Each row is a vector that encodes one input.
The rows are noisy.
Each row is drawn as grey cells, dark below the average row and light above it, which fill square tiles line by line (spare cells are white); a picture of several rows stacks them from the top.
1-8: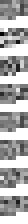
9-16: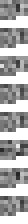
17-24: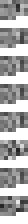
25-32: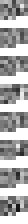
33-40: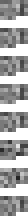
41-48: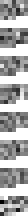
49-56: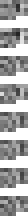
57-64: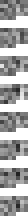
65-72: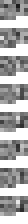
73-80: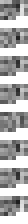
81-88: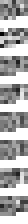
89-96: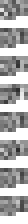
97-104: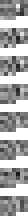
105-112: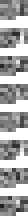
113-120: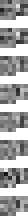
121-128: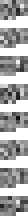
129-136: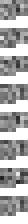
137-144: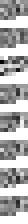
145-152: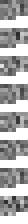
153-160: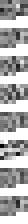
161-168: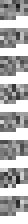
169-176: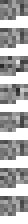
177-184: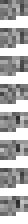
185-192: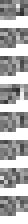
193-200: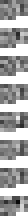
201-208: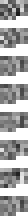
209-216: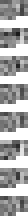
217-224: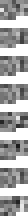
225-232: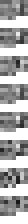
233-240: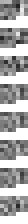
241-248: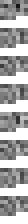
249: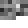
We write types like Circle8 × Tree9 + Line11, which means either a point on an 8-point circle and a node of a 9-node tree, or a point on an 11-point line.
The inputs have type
List2(Line5).
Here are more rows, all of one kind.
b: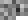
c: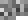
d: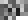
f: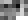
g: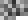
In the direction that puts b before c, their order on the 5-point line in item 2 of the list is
f, b, d, c, g.
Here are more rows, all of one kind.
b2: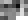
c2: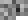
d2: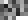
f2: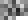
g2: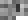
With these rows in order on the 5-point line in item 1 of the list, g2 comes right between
b2 and c2.
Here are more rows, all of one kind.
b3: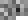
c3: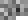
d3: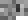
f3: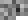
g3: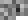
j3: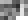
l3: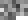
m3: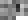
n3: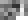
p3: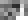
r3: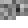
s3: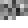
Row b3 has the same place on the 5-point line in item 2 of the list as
c3 and d3.
